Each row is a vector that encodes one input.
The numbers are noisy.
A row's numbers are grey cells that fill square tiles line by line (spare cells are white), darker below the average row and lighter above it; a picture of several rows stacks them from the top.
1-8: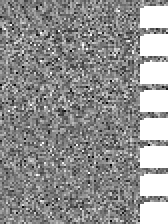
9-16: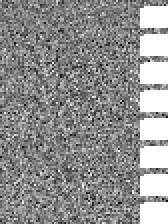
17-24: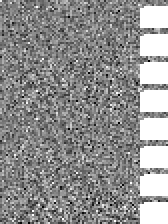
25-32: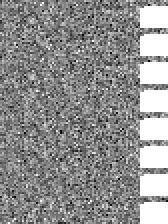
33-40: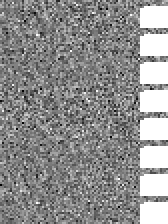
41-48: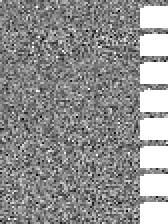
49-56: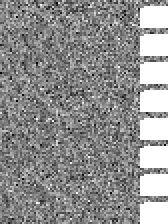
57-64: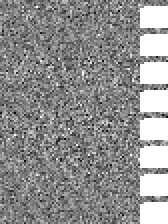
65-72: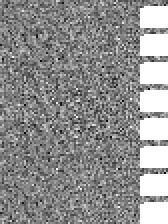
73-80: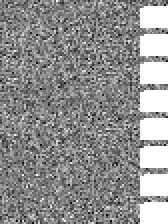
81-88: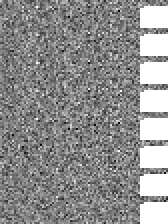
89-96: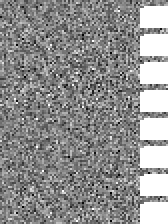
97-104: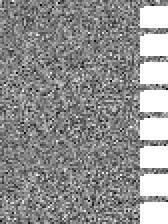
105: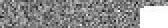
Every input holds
either a point on a 6-point circle, or a point on a 5-point line.
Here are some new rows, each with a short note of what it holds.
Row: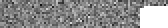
a point on a 5-point line
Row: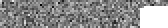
a point on a 5-point line
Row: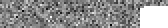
a point on a 6-point circle
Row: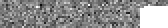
a point on a 5-point line
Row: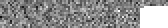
a point on a 5-point line
